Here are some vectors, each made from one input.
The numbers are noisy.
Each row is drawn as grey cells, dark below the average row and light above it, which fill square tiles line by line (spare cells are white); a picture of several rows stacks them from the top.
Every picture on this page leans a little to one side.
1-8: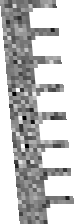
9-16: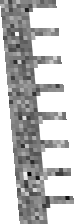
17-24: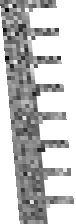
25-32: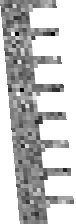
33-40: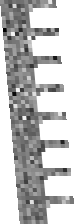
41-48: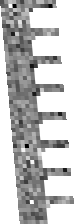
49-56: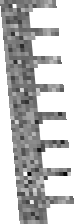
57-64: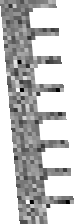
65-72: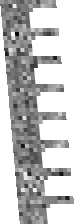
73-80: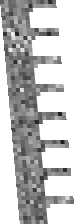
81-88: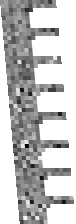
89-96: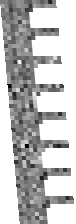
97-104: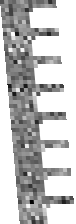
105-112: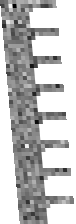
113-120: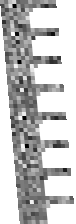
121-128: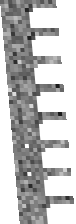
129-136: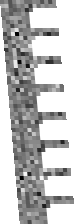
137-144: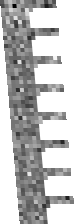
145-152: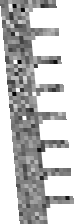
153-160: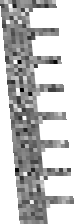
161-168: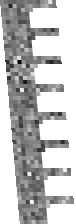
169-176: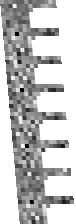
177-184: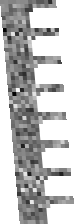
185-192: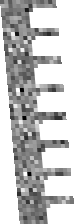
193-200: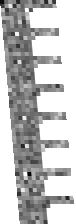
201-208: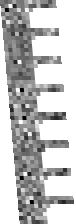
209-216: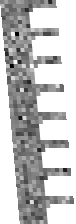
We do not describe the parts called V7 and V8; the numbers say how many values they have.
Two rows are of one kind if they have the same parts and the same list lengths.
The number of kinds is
2.
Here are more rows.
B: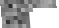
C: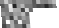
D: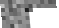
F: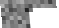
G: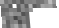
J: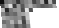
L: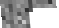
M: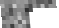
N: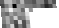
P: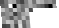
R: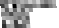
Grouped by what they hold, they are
B, D, F, G, L, M
C, J, N, P, R

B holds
a point on a 5-point line, a true/false value and a value of V7.
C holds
a value of V8.
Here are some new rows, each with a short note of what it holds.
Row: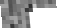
a point on a 5-point line, a true/false value and a value of V7
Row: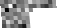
a value of V8
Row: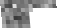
a point on a 5-point line, a true/false value and a value of V7
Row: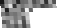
a value of V8
